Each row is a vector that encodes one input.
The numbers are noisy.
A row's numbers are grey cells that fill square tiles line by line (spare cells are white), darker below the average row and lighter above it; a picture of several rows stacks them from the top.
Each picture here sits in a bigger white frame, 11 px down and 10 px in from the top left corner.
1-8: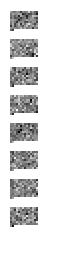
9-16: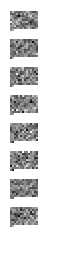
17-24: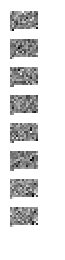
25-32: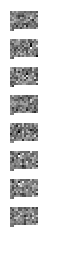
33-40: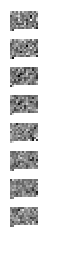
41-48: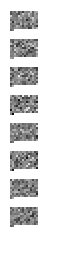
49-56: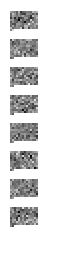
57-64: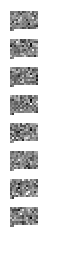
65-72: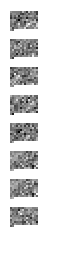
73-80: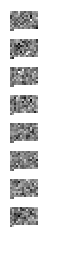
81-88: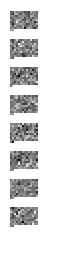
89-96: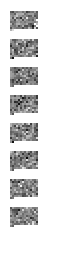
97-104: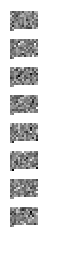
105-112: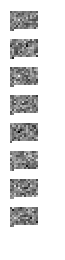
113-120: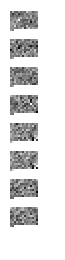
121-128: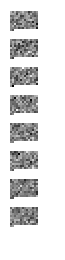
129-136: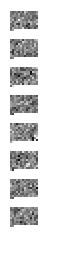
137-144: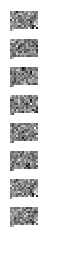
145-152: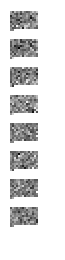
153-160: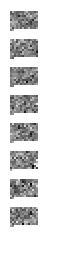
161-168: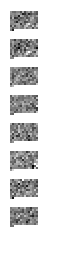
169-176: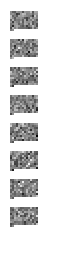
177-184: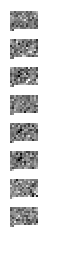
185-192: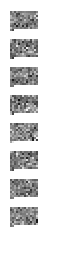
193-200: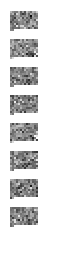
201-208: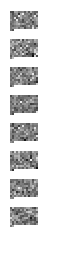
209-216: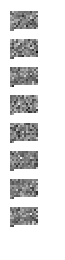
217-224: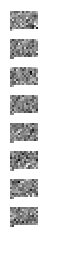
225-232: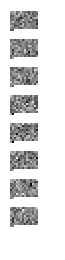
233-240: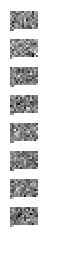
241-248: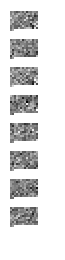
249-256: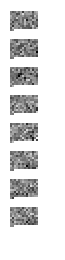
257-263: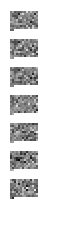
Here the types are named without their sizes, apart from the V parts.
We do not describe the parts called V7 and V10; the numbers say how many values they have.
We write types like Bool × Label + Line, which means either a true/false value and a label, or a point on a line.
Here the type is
Bool × Circle × V10 + Label × List(V7).
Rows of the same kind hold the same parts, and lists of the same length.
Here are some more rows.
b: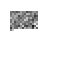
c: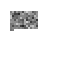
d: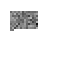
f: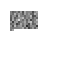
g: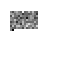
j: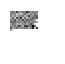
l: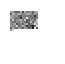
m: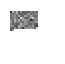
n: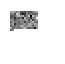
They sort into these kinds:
b, j, l
c
d, f, m
g, n

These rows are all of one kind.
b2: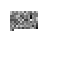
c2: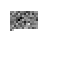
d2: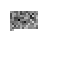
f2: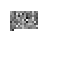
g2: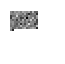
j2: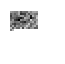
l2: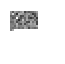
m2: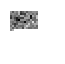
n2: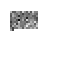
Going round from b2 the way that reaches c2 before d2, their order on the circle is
b2, l2, c2, j2, m2, g2, d2, n2, f2.
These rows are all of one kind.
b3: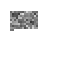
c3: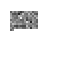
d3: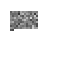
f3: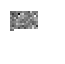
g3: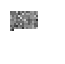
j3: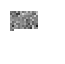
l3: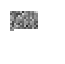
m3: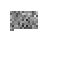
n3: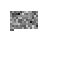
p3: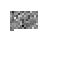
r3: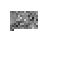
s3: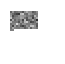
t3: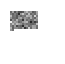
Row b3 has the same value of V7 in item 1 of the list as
d3, f3, j3 and n3.
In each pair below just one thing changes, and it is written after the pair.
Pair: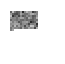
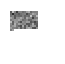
the value of V7 in item 1 of the list
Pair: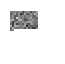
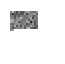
the label
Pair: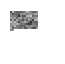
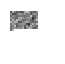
the value of V7 in item 1 of the list
